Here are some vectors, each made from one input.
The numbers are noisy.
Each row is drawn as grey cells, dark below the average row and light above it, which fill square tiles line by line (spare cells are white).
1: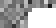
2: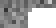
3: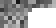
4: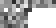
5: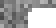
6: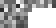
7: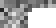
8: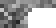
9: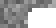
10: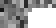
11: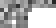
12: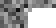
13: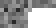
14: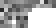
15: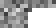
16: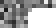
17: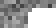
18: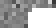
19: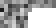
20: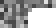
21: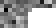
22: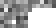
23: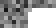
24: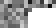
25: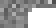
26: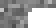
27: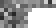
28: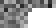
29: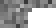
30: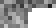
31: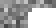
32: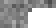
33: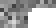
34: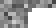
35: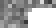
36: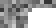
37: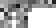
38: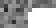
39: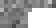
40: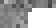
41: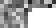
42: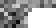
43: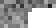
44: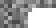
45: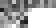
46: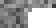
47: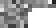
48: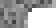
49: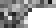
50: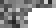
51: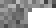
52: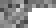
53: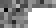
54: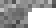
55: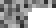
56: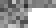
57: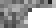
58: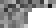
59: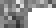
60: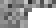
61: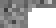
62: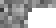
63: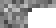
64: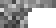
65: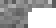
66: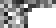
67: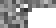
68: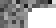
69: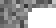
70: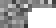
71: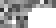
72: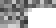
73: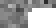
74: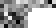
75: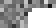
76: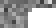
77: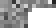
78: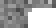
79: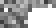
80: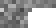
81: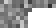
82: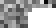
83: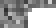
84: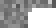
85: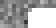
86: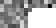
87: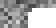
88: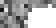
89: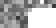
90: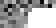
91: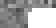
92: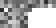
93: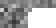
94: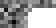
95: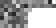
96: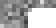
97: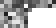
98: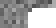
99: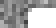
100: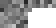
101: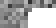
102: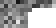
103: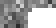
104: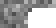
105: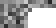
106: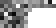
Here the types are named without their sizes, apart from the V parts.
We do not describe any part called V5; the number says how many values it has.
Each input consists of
a value of V5, together with a list of points on a line.
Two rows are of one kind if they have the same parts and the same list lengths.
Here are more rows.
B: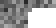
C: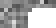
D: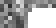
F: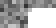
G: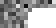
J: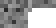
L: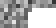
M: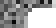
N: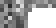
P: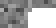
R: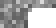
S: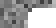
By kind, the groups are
B, G, R
C, J, M, P, S
D, F, L, N

